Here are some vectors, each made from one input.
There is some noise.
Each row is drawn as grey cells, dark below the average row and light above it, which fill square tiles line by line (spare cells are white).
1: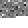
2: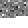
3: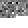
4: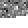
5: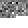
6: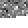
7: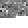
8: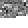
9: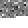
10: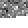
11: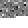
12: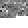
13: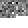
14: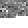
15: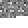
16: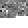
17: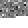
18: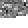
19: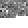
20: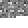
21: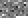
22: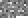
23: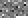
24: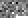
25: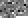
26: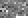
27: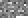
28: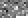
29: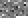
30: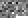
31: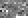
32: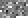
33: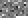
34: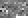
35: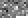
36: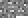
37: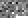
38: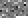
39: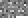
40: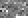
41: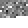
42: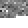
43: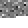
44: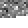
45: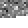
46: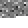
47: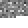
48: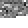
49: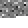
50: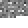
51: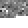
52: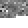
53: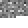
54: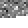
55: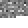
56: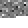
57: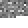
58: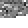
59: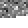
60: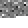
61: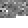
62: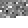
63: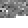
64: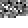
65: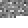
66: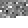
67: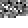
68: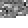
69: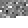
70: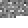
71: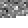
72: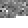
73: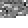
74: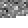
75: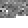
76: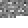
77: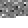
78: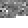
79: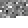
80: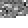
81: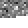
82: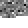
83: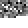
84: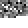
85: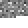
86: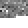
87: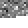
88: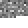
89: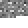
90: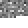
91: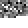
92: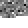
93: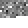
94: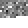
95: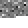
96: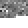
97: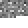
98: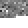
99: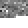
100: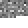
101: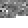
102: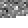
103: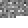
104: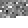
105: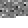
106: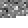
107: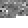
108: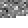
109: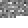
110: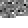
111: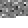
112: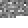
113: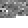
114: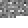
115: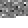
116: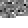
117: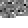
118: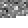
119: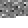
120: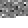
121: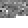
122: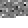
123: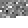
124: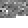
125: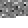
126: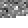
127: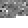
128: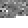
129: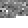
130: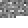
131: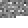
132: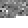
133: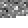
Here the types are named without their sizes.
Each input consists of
either a fixed value, or three true/false values.
